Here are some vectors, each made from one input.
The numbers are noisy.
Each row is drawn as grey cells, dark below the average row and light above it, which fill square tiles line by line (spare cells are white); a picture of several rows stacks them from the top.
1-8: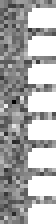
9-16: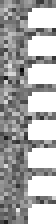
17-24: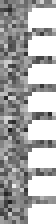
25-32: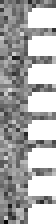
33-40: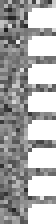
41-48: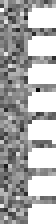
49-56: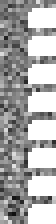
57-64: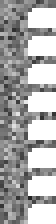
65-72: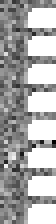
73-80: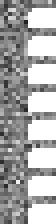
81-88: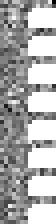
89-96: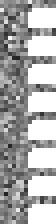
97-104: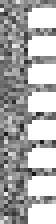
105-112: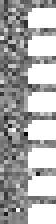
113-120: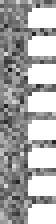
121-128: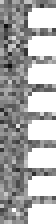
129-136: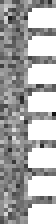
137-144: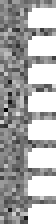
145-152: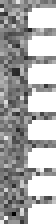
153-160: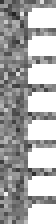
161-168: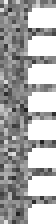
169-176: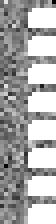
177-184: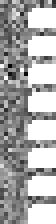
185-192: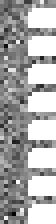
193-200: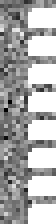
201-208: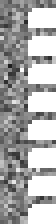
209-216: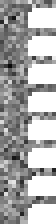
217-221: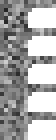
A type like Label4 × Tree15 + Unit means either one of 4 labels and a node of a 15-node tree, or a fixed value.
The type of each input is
(Circle17 + Unit) × Line13.
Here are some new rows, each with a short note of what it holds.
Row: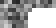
a point on a 13-point line
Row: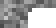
a point on a 13-point line
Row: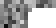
a point on a 17-point circle and a point on a 13-point line
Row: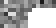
a point on a 13-point line
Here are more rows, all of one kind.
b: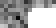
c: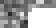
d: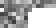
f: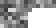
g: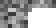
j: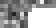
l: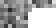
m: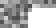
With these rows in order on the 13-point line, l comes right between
g and m.
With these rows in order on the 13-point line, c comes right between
f and j.
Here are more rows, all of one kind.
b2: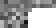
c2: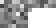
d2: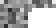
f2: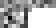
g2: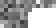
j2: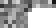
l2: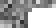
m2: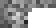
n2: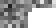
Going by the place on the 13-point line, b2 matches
g2 and l2.
